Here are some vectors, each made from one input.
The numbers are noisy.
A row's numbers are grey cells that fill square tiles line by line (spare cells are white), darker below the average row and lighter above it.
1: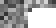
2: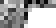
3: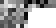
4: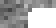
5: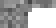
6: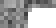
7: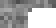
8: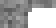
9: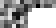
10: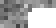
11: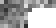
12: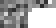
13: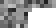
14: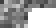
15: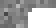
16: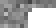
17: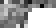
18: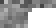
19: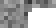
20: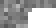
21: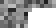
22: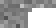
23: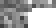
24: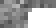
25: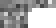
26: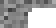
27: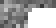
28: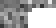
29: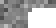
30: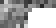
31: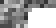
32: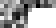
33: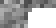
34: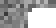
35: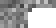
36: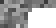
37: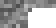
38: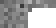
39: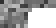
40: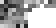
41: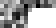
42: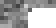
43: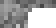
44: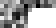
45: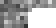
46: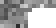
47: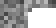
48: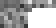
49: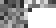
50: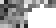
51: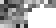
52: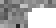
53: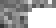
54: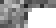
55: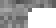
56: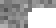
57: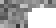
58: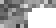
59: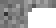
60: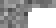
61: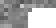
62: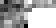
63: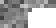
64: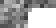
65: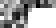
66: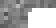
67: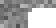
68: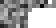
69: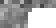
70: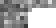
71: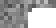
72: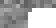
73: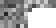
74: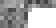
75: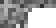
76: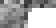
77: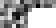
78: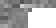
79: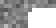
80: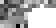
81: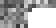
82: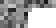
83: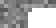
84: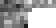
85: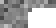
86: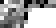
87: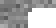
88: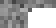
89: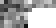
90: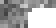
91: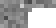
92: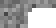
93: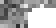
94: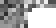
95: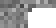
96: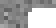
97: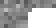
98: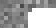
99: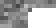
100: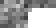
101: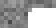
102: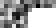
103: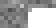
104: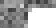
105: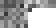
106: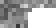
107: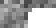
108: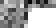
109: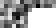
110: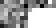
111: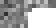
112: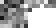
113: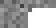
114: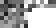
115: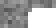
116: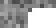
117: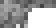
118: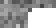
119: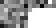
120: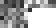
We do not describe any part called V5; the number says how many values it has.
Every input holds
a list of up to three items, each a true/false value and a value of V5.
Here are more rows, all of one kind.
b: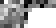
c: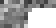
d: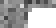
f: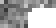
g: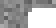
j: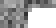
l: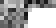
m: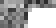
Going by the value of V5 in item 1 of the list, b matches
f and j.
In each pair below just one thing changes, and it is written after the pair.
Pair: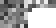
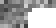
the true/false value in item 1 of the list
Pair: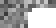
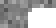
the true/false value in item 1 of the list
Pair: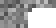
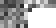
the value of V5 in item 1 of the list
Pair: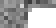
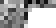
the value of V5 in item 1 of the list
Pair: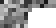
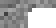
the value of V5 in item 1 of the list
